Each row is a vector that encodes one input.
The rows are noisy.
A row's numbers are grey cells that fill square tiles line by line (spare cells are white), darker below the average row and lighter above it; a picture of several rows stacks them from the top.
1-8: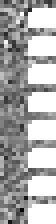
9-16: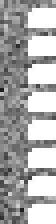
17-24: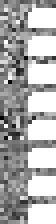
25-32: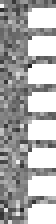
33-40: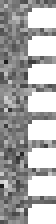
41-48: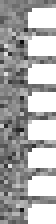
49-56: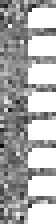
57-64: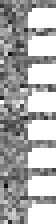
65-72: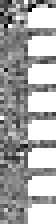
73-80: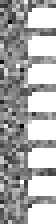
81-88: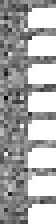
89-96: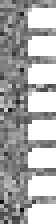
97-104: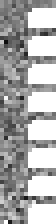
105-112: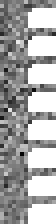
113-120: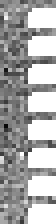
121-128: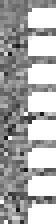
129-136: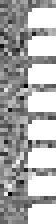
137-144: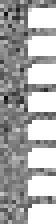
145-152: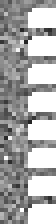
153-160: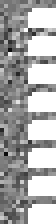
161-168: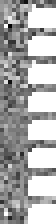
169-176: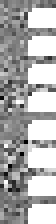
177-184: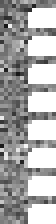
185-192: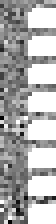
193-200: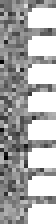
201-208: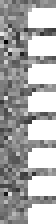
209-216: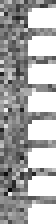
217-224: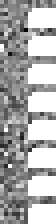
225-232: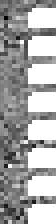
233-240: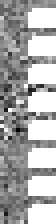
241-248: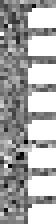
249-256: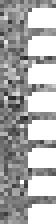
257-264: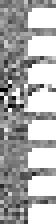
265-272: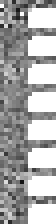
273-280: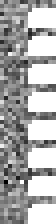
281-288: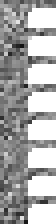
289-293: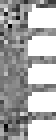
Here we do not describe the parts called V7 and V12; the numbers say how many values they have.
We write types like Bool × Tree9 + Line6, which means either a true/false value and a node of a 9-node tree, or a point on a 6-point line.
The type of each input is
Line6 × (Line6 + V12) × V7.
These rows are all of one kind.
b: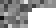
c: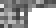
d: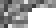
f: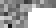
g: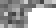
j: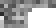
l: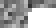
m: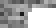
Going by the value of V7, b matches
c and d.
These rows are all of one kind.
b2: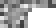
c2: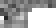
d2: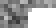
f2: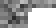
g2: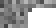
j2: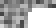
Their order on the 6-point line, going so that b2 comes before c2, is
f2, d2, b2, g2, j2, c2.
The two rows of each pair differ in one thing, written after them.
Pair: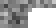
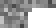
the value of V12
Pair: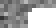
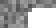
the value of V7
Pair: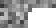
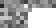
the value of V12
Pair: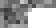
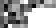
the value of V7
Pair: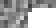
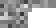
the value of V12
